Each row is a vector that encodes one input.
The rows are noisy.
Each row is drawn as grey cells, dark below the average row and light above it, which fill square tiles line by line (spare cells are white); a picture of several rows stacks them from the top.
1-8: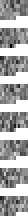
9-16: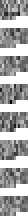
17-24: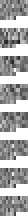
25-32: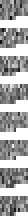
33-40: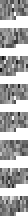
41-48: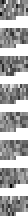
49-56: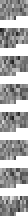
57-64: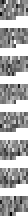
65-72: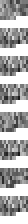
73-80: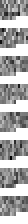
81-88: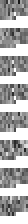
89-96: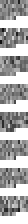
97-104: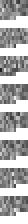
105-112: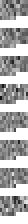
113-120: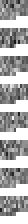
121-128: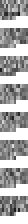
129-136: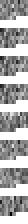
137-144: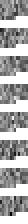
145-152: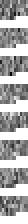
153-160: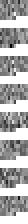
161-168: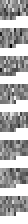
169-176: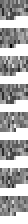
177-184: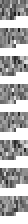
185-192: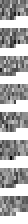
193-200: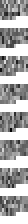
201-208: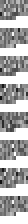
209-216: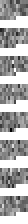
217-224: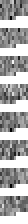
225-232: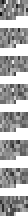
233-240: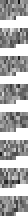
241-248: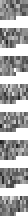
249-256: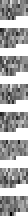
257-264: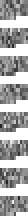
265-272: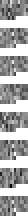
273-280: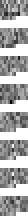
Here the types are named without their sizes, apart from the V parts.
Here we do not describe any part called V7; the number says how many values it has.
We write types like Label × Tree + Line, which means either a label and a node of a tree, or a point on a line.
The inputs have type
Bool × Label × V7 + Circle + Unit.
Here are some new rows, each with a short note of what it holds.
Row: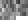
a label, a true/false value and a value of V7
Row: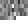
a label, a true/false value and a value of V7
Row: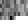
a point on a circle
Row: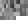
a label, a true/false value and a value of V7
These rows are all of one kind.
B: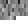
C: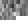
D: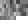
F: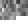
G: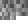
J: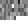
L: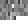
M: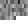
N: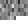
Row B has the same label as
C and M.
